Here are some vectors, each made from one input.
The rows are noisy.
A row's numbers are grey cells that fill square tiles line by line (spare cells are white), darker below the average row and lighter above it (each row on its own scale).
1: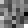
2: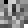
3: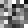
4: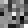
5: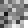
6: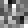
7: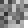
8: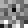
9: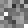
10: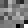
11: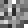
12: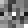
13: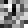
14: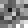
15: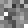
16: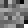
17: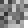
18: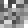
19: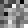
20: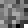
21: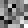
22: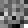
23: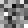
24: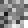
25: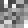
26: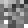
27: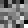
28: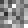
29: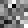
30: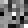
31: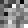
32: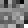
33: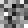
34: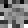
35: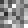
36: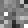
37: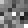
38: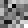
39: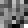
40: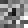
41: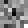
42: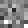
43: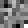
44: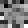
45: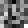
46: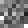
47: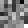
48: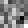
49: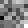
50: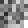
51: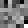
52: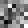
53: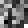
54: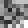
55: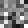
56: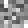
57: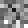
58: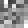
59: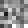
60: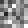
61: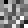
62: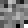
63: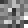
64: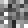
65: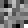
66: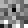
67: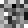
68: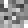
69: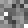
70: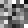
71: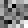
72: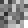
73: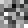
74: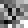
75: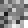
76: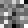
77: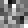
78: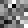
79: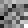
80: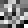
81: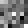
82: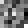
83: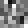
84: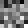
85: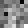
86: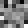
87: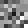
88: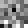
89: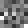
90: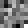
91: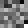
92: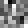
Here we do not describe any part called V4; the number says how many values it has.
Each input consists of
one of 5 labels and a true/false value, together with a list of up to two values of V4.
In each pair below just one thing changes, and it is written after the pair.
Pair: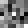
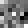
the true/false value
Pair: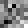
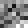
the value of V4 in item 1 of the list
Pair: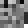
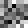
the label
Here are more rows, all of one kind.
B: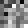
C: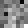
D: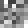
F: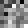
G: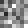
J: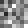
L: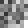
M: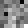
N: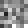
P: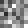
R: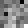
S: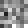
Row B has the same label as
C, F, M and R.
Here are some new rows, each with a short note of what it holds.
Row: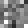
one of 5 labels and a true/false value, together with a list of one item
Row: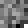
one of 5 labels and a true/false value, together with a list of one item
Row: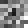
one of 5 labels and a true/false value, together with a list of two items
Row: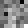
one of 5 labels and a true/false value, together with the empty list
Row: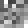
one of 5 labels and a true/false value, together with the empty list
